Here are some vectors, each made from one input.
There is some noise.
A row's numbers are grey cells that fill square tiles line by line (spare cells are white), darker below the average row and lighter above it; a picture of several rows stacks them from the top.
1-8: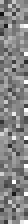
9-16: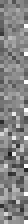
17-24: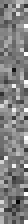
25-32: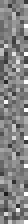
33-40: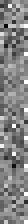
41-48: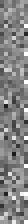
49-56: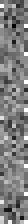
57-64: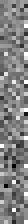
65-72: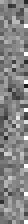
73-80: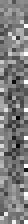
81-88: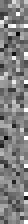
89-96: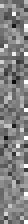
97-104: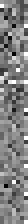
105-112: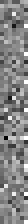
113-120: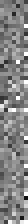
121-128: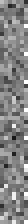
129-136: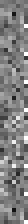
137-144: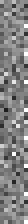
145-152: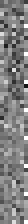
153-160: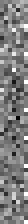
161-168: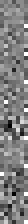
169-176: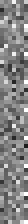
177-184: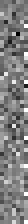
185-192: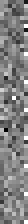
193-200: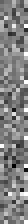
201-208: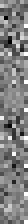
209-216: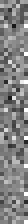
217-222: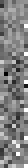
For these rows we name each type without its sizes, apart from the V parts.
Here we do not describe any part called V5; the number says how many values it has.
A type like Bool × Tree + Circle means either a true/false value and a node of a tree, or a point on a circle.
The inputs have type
(List(Line) + Tree) × V5.
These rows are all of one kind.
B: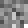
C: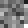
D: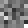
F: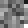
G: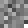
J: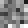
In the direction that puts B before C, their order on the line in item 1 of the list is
B, C, F, J, G, D.
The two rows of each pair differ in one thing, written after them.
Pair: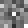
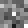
the node of the tree
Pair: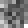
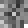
the value of V5
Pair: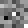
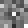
the node of the tree
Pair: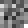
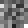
the node of the tree
